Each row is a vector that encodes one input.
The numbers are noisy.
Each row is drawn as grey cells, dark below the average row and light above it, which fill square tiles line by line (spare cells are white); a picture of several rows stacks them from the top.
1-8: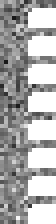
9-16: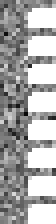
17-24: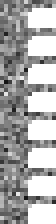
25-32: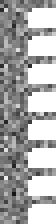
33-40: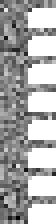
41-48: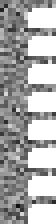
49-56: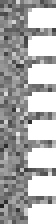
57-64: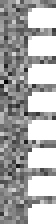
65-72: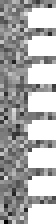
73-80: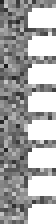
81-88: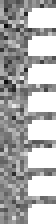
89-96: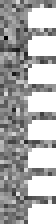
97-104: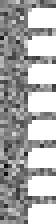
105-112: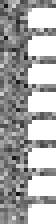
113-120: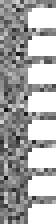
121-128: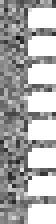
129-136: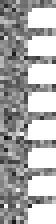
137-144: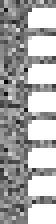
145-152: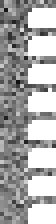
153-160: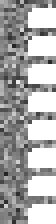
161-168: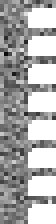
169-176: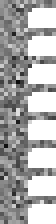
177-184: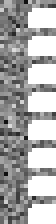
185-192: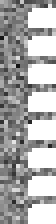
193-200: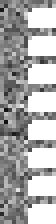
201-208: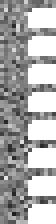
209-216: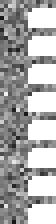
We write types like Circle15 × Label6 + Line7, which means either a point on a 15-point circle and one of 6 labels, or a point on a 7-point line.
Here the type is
Line5 × Line5 + Tree9.
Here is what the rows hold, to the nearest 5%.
About 55% of them hold a point on each of two 5-point lines. The rest hold a node of a 9-node tree.
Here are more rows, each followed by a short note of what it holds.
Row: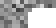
a point on each of two 5-point lines
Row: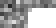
a point on each of two 5-point lines
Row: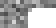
a point on each of two 5-point lines
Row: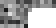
a node of a 9-node tree
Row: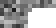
a point on each of two 5-point lines
